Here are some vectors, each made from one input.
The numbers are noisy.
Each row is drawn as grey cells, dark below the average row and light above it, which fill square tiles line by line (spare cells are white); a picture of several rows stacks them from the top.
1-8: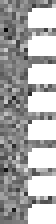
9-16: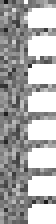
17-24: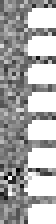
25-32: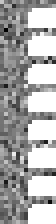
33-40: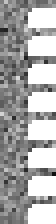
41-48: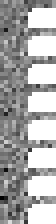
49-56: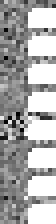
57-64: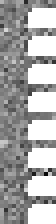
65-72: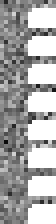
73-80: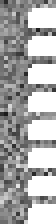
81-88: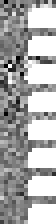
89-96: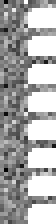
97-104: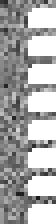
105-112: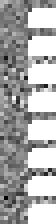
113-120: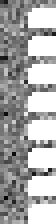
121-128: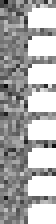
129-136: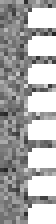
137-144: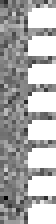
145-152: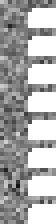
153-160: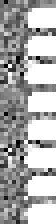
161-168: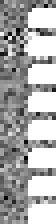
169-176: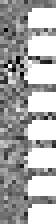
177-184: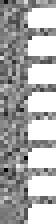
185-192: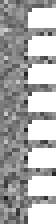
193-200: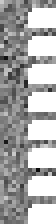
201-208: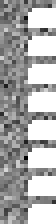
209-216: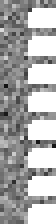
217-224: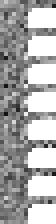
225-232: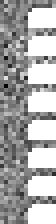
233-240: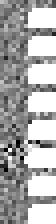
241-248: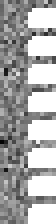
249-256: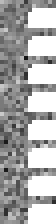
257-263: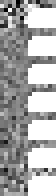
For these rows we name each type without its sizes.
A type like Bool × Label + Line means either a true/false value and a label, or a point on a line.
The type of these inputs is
List(Line).
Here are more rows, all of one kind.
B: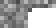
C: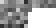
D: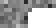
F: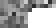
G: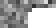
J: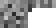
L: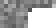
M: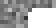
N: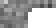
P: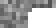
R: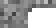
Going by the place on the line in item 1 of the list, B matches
F, G and R.
